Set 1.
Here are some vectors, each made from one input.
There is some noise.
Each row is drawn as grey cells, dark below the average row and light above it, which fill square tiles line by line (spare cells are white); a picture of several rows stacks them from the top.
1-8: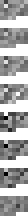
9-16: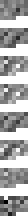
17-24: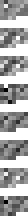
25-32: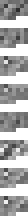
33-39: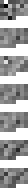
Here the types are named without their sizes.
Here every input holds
a point on a line.
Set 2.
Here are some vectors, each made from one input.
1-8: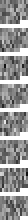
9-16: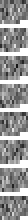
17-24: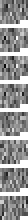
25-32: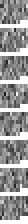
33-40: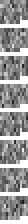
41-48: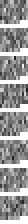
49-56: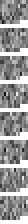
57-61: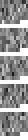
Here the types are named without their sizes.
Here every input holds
four true/false values.
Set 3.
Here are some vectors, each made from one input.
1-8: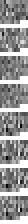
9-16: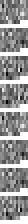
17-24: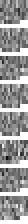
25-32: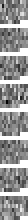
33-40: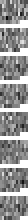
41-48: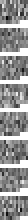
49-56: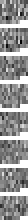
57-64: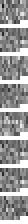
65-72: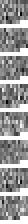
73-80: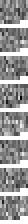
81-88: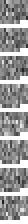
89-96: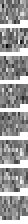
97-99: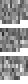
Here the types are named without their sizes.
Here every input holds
a point on a line.
